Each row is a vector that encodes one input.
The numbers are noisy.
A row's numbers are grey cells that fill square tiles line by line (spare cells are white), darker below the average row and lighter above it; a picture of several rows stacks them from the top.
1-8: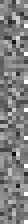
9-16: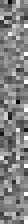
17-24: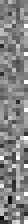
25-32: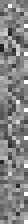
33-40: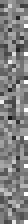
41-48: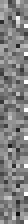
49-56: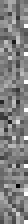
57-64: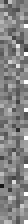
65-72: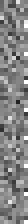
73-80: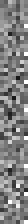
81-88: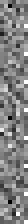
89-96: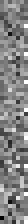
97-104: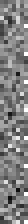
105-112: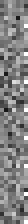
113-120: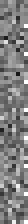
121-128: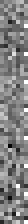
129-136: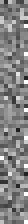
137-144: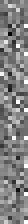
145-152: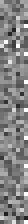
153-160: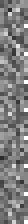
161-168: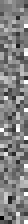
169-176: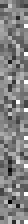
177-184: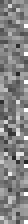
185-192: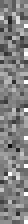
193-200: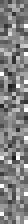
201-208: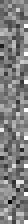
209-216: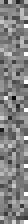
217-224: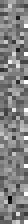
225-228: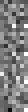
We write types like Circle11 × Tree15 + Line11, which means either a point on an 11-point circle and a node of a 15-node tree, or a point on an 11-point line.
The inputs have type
Circle13 × Circle13.
